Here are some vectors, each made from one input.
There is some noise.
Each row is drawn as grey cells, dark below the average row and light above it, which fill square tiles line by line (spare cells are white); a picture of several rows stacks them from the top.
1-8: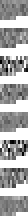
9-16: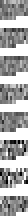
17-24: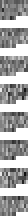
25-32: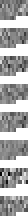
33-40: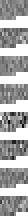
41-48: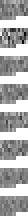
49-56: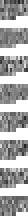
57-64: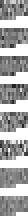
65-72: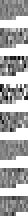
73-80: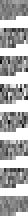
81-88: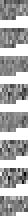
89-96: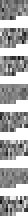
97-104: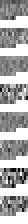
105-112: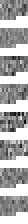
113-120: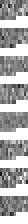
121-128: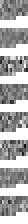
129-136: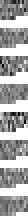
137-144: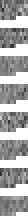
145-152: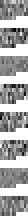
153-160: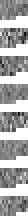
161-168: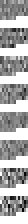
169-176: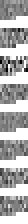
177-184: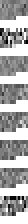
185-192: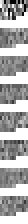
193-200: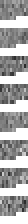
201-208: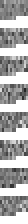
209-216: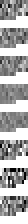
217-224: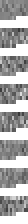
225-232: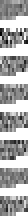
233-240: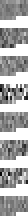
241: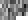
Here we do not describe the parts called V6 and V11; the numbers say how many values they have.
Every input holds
either a point on a 10-point line, a true/false value and a value of V6, or a value of V11.
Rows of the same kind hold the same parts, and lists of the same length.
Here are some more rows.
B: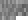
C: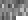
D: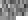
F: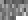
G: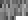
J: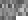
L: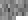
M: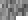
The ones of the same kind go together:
B, D, L, M
C, F, G, J

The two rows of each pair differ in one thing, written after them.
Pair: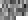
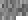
the place on the 10-point line
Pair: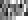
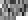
the value of V6
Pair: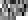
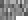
the true/false value
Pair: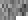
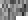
the place on the 10-point line
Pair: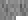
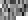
the value of V6
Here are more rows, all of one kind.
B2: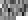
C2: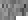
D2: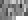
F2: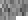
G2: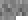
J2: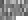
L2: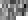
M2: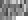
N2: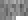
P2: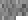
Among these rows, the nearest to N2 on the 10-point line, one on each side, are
D2 and F2.
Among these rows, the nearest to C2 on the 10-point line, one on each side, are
D2 and J2.
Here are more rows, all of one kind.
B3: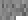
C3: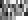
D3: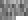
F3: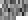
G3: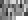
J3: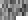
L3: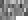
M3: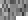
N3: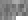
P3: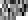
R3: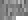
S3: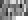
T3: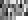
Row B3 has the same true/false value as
C3, D3, J3 and L3.
